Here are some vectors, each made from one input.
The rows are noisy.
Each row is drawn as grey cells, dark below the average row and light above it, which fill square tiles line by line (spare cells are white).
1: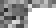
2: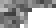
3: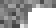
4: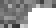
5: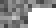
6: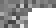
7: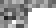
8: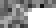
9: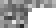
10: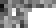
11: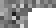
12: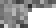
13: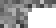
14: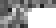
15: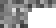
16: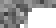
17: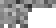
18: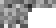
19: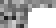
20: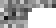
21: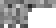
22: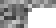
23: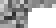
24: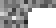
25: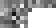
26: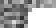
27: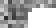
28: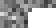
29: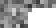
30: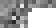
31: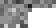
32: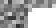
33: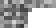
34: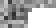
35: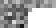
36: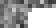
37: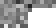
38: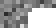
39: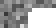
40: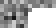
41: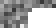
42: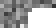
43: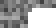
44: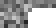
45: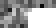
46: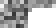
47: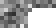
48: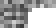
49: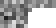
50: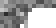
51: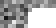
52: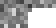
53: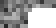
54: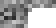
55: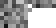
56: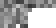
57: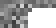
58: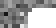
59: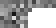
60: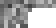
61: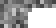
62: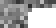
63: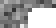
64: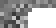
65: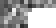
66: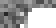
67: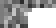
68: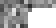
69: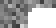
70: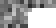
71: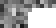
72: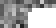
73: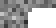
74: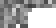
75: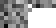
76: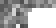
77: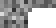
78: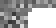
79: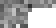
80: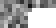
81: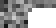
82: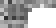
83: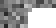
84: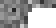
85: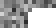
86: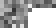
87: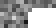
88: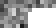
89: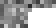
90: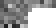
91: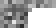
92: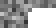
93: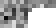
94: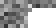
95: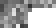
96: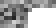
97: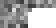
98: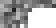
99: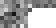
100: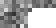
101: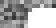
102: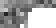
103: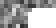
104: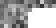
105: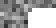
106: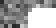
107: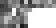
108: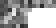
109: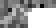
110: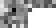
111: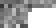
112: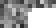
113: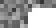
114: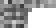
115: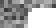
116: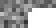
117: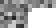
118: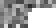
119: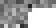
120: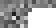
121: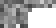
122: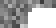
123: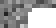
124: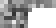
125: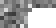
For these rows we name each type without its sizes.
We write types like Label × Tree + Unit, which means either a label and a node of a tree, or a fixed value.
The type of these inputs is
Bool × Bool × Bool + Circle + Line.
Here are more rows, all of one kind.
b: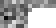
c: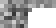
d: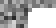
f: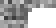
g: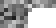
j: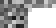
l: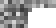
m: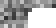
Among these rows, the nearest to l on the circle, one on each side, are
c and f.
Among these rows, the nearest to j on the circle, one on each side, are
c and d.
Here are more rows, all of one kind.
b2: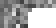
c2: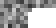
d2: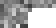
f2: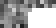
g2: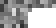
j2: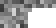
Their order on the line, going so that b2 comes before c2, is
f2, g2, j2, d2, b2, c2.
